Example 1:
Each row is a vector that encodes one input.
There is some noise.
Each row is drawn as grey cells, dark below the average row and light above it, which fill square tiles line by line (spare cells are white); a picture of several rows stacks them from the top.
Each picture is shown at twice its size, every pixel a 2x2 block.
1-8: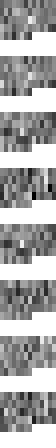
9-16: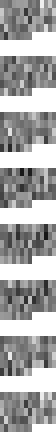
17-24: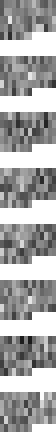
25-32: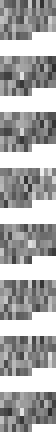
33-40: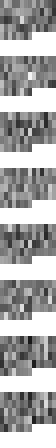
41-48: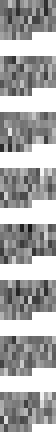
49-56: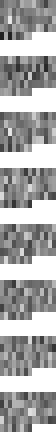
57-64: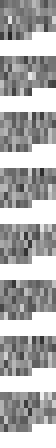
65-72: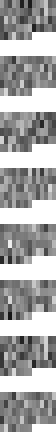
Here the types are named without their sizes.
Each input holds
a label.
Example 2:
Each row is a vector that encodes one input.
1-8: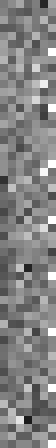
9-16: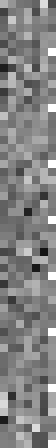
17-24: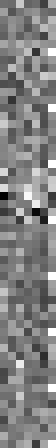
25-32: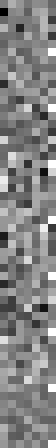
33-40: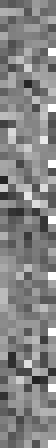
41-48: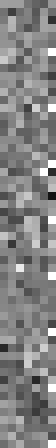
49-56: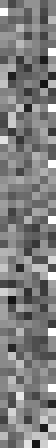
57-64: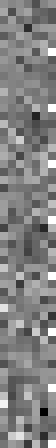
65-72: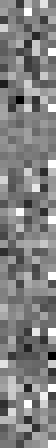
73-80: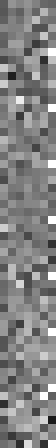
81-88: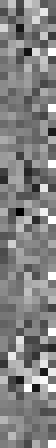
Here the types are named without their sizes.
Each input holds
a point on a circle.
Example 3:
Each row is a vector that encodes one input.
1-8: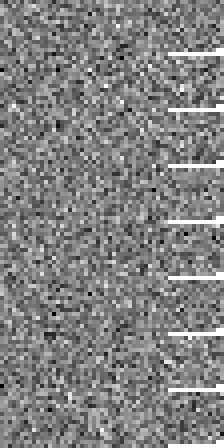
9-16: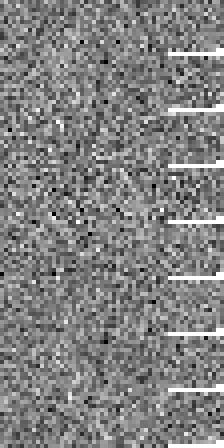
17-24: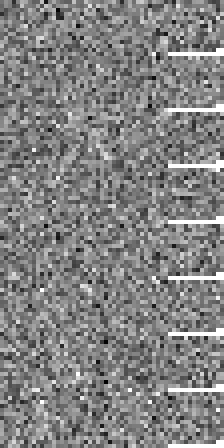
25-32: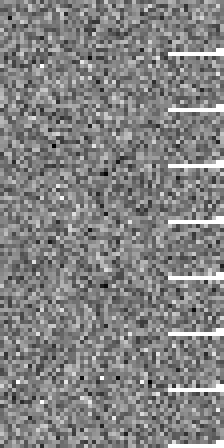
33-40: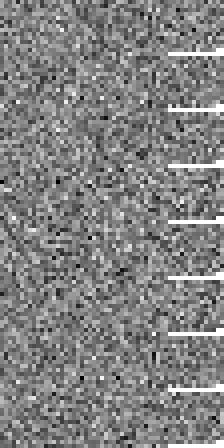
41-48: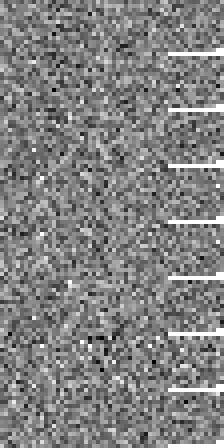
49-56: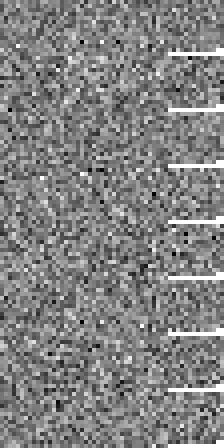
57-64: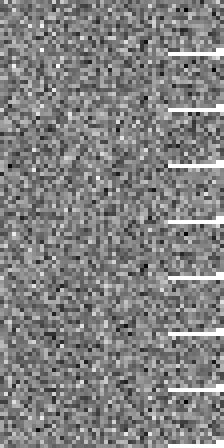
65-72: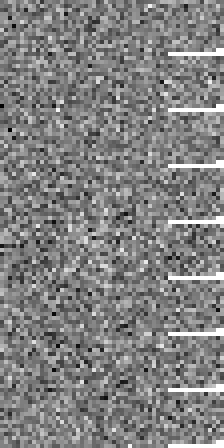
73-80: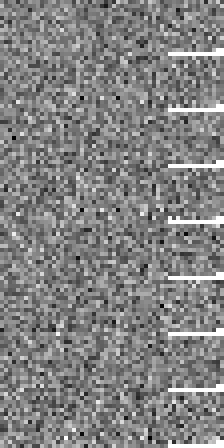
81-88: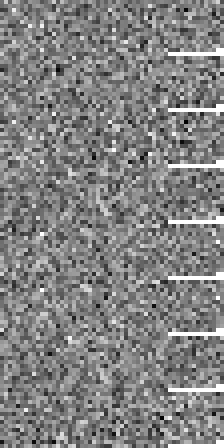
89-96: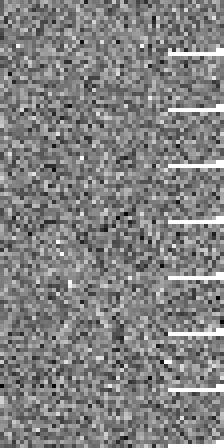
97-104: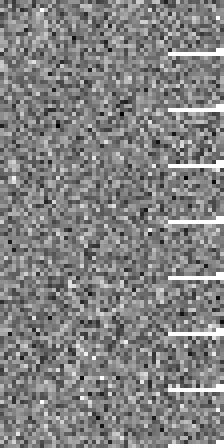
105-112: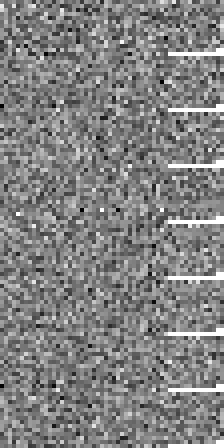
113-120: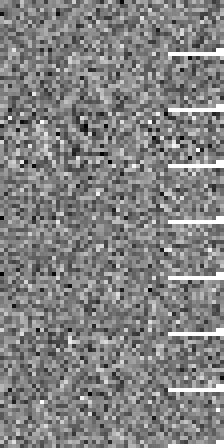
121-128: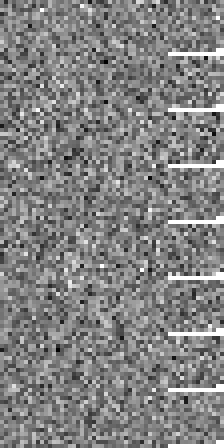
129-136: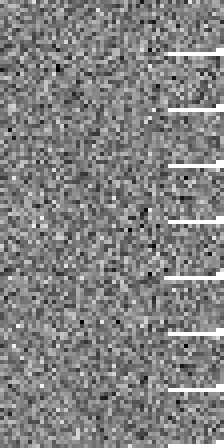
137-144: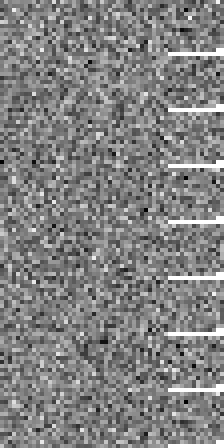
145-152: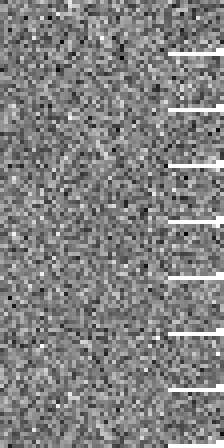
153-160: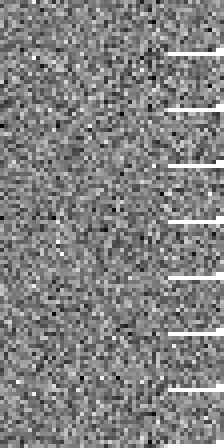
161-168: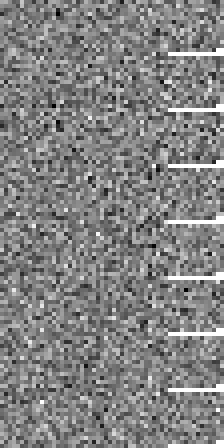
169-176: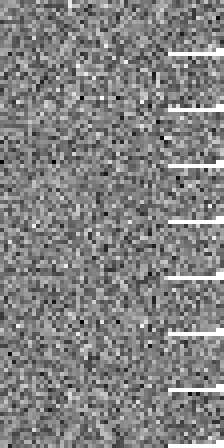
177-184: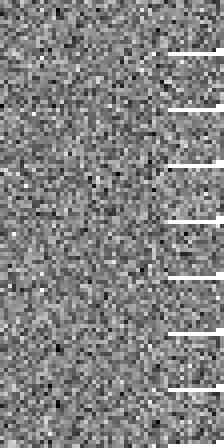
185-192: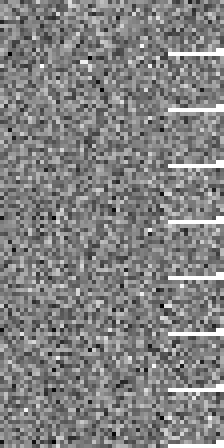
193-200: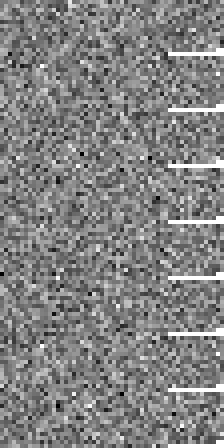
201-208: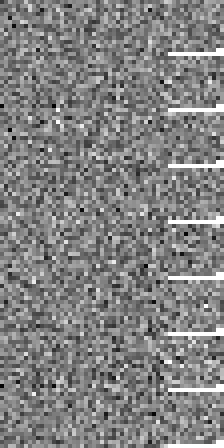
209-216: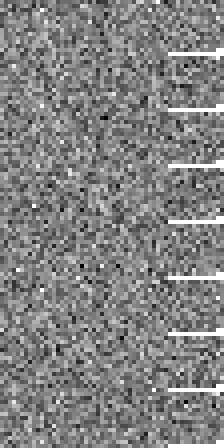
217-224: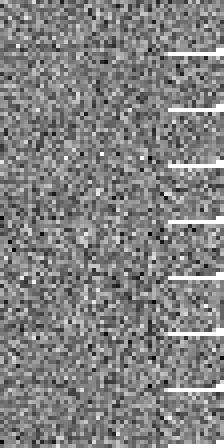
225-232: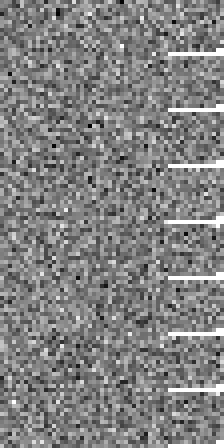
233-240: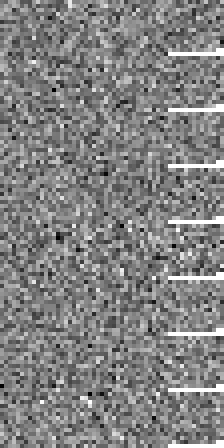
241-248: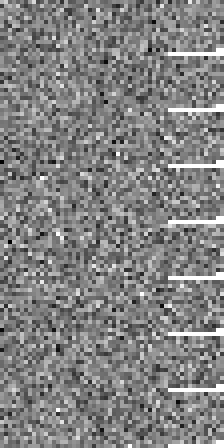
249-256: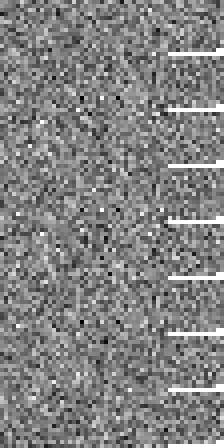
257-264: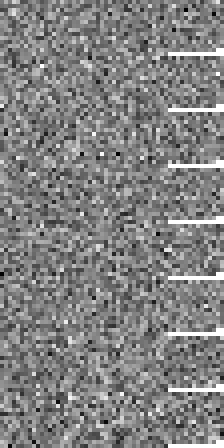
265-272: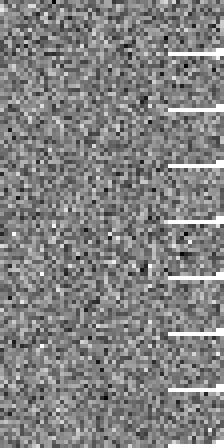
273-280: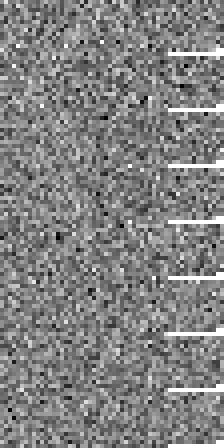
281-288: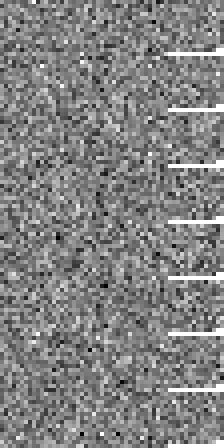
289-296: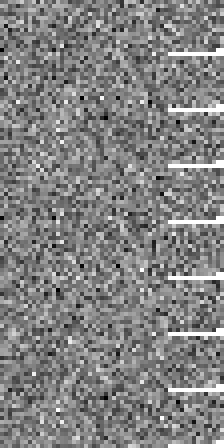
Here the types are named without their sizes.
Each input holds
a point on a circle.
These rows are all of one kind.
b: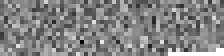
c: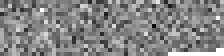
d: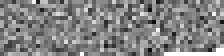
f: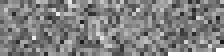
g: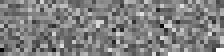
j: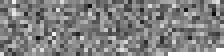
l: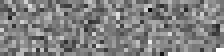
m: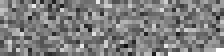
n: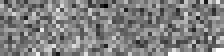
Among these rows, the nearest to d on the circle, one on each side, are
b and g.
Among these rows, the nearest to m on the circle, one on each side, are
f and l.
